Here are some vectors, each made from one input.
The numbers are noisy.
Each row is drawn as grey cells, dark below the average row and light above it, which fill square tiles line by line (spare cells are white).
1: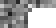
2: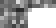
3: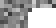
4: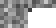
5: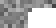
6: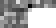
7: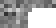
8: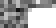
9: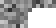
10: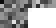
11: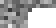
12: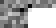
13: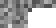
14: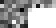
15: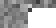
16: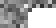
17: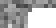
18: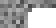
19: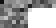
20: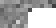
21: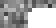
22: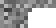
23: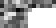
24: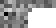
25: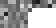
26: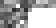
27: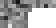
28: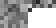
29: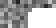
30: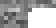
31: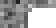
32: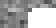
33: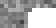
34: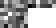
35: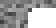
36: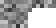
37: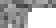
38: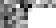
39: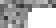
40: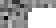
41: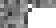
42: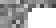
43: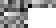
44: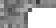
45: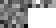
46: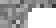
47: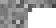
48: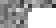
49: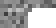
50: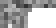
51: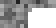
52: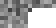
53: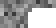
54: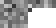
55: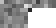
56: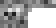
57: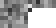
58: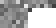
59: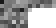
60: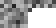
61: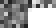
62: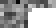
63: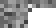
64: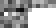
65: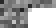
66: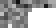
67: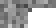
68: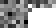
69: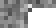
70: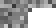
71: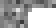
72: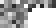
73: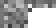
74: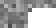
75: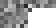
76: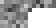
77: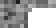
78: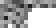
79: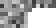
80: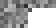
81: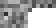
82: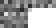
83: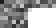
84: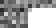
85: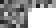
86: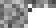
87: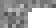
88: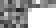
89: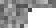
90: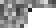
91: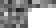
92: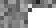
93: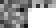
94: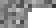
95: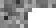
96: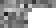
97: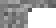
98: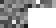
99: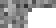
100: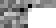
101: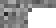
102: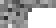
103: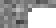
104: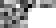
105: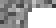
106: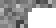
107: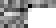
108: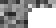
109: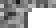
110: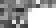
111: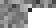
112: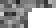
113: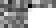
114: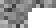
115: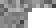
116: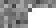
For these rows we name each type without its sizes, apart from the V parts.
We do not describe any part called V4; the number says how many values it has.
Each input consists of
either a true/false value and a value of V4, or a list of points on a line.
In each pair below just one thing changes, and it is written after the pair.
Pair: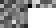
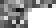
the value of V4
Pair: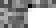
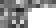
the true/false value
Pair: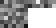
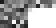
the true/false value
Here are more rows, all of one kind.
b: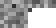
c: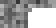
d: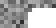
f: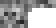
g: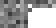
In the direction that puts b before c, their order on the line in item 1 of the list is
d, b, f, c, g.
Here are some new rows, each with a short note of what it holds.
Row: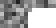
a list of two items
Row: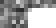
a true/false value and a value of V4
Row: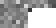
a list of two items
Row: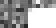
a true/false value and a value of V4
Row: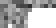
a list of one item
